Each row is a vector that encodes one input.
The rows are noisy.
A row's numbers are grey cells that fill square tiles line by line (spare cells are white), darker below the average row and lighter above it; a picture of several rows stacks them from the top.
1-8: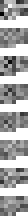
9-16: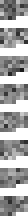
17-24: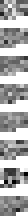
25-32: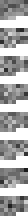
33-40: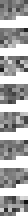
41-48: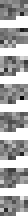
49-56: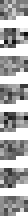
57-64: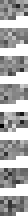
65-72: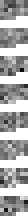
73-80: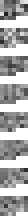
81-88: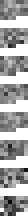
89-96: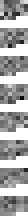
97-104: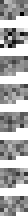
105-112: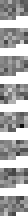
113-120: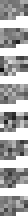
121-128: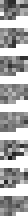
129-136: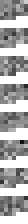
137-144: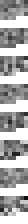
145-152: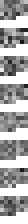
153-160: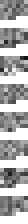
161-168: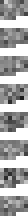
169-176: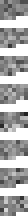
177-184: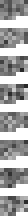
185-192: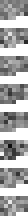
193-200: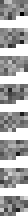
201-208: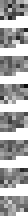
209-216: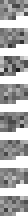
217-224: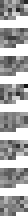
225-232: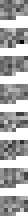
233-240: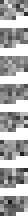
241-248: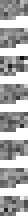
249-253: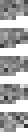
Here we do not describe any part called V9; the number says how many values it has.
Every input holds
one of 5 labels, together with either a point on a 4-point line and a true/false value, or a value of V9.
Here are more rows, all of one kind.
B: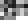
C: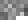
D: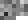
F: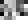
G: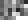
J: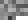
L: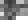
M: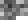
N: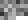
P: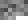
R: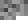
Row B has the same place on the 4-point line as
L and M.
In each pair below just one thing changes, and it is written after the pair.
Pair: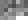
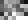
the place on the 4-point line
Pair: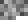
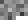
the true/false value
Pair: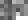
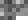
the true/false value
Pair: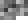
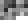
the place on the 4-point line
